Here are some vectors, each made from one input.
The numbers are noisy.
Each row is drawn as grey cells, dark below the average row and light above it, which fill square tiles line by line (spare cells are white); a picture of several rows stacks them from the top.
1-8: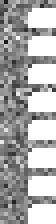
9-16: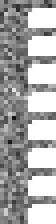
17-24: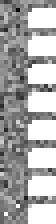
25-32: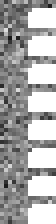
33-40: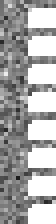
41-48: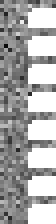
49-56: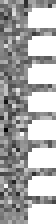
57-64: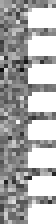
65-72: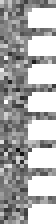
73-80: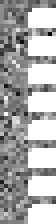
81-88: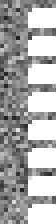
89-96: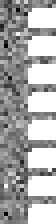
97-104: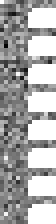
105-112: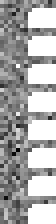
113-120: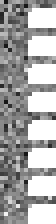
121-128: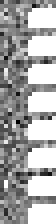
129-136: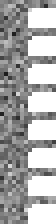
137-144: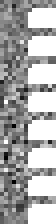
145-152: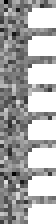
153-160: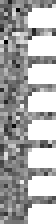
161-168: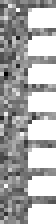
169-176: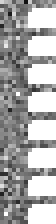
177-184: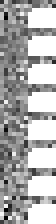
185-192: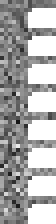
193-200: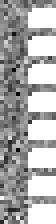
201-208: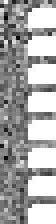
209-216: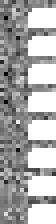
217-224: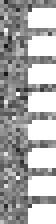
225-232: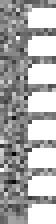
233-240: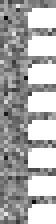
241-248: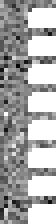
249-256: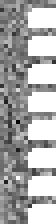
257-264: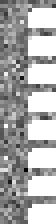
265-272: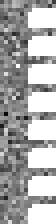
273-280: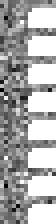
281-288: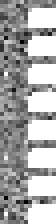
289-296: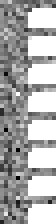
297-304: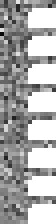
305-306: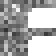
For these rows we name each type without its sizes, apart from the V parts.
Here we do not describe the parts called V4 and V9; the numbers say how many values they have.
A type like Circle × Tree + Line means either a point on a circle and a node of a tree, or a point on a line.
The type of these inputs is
((Bool × Bool × Bool + Line) × Circle + V4) × V9 × V9.
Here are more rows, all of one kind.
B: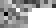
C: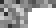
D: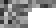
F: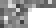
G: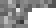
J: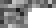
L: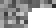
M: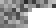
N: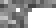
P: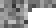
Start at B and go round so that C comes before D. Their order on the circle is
B, J, G, C, F, D, P, N, M, L.
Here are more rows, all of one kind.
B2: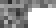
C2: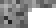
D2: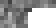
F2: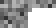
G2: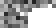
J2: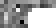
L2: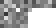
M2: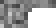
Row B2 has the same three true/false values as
J2 and L2.
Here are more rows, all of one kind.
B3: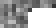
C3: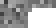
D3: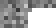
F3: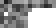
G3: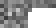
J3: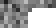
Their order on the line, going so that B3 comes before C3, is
D3, G3, B3, C3, J3, F3.
